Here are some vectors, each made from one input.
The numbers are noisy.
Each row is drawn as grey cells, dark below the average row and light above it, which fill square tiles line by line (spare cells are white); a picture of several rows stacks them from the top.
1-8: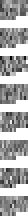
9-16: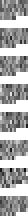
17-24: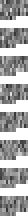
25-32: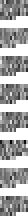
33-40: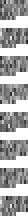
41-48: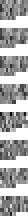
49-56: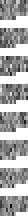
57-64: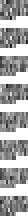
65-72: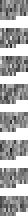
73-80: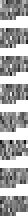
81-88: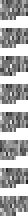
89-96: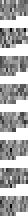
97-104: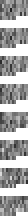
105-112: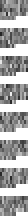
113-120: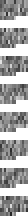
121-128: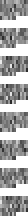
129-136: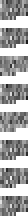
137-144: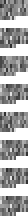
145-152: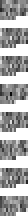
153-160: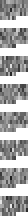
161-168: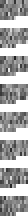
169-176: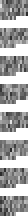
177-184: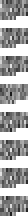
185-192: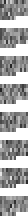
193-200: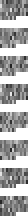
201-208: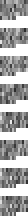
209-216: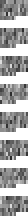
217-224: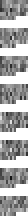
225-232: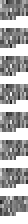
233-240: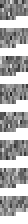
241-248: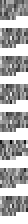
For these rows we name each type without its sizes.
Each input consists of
either four true/false values, or a list of points on a line.
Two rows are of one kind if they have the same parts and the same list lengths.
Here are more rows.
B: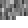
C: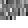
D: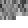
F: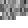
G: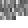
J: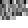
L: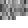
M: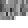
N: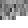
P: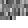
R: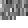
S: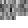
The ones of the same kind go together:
B, G, N
C, P, R
D, F, L, M, S
J

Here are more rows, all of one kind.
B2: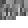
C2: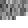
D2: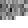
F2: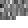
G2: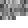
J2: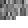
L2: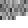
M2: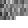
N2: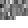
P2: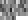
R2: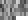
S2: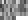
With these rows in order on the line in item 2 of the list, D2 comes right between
N2 and P2.
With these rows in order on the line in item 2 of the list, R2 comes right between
F2 and G2.
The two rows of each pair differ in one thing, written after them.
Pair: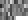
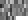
the place on the line in item 2 of the list
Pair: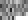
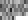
the place on the line in item 2 of the list
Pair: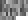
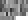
the place on the line in item 2 of the list
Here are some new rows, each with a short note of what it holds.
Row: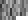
a list of two items
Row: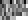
the empty list
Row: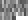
a list of one item
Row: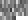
a list of one item
